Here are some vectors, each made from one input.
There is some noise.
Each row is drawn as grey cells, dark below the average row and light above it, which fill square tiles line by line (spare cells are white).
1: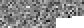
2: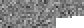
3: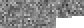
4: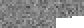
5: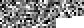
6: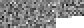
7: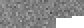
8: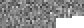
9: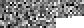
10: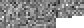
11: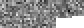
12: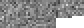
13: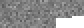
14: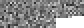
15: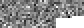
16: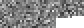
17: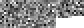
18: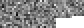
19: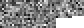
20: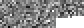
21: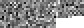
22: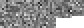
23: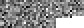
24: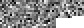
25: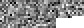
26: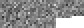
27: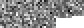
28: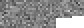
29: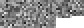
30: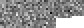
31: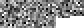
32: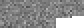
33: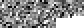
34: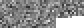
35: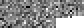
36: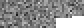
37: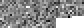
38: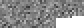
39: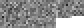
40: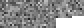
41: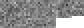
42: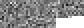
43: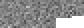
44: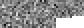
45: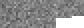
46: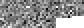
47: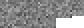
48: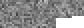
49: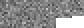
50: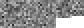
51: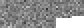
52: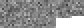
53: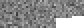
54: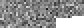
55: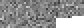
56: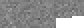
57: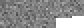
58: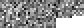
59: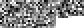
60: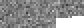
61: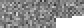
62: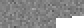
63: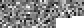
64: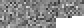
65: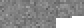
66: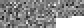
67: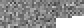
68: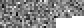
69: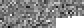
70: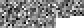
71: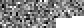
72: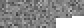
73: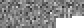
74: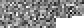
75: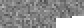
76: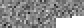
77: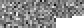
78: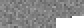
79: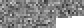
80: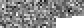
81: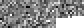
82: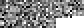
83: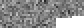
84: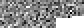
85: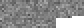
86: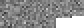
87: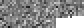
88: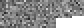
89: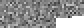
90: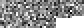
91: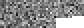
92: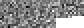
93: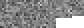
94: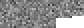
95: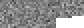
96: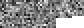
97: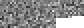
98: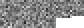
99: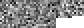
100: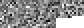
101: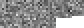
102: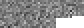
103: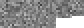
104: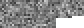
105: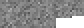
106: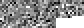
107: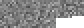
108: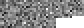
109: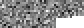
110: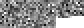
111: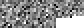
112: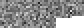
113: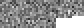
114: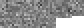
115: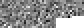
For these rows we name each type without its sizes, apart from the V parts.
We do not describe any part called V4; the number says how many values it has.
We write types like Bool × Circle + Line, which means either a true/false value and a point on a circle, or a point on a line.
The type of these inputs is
List(Label × V4).
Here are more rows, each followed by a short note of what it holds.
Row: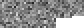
the empty list
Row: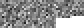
a list of two items
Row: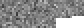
a list of one item
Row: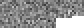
the empty list
